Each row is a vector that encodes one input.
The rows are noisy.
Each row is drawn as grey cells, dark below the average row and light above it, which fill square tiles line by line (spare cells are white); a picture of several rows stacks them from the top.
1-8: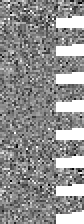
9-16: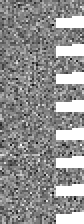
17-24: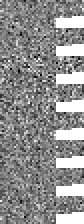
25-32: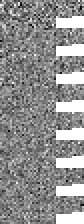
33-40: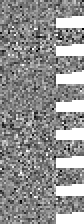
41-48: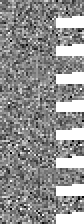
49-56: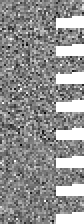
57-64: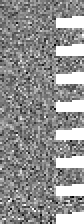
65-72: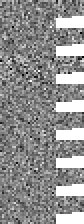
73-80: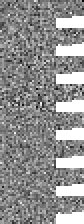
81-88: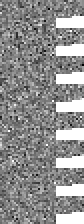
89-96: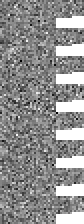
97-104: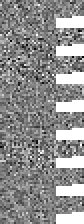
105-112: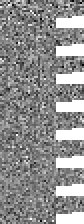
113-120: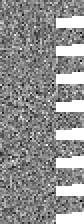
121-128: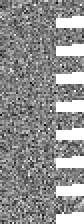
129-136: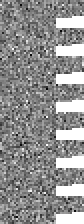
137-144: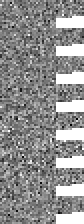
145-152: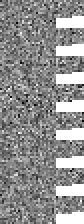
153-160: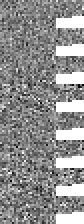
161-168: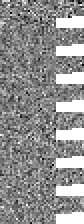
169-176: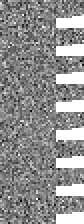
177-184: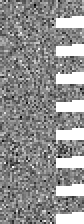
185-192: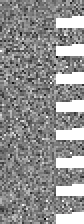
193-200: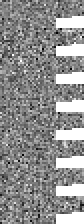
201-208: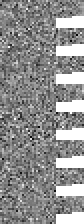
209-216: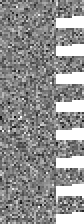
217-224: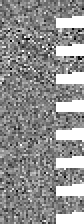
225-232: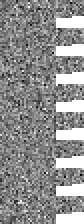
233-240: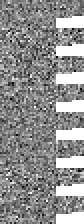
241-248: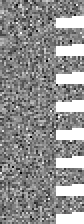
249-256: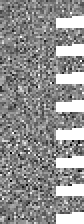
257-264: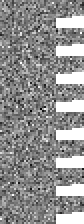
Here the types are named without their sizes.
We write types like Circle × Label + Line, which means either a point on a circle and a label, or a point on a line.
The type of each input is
Label × List(Label + Line).
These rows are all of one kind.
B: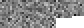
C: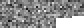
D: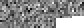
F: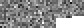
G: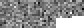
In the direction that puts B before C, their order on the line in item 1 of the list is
G, B, F, D, C.
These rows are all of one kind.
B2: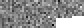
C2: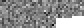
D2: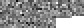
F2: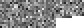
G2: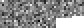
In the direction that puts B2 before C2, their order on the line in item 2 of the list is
F2, G2, B2, C2, D2.
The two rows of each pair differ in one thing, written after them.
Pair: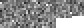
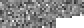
the label in item 2 of the list
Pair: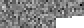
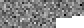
the label in item 2 of the list
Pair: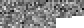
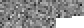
the label
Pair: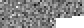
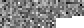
the place on the line in item 1 of the list
